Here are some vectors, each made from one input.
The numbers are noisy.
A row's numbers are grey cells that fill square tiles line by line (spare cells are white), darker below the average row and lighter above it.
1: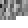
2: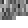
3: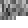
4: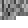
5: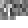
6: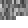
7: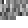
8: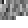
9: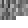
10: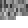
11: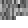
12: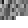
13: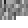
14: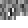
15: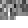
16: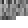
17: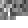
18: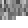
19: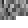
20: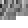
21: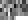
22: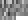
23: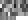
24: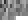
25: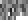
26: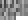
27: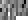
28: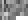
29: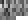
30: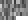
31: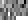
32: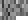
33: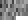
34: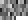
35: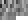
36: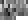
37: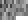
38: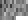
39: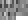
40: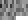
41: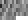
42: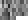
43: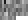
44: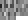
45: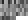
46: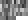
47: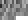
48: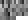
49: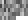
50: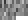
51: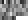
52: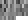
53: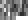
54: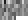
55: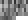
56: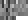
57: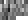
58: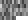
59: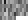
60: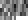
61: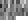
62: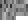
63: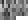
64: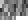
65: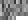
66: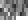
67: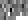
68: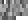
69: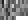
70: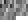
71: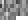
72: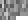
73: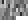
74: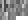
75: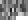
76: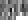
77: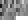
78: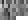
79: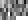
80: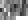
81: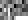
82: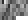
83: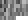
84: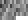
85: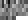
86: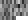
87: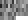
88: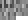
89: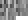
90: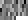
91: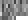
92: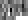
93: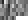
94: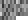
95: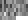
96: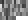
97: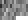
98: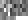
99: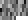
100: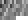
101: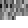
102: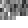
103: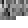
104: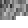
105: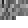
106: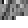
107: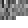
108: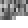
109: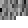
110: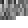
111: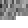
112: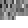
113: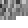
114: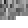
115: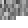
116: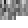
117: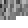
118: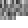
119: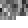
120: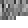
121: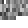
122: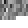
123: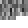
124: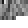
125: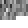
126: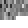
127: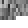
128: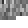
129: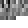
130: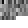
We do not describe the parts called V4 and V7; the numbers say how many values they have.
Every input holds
either a point on a 6-point line, or a true/false value and a value of V4, or a value of V7.
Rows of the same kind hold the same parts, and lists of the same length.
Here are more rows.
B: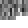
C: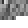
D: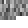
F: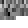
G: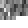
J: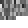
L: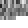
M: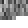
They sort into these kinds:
B, G
C, D, F, J, M
L

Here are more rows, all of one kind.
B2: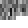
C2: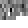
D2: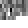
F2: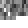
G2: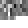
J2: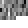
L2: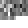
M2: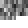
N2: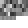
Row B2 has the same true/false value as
M2 and N2.
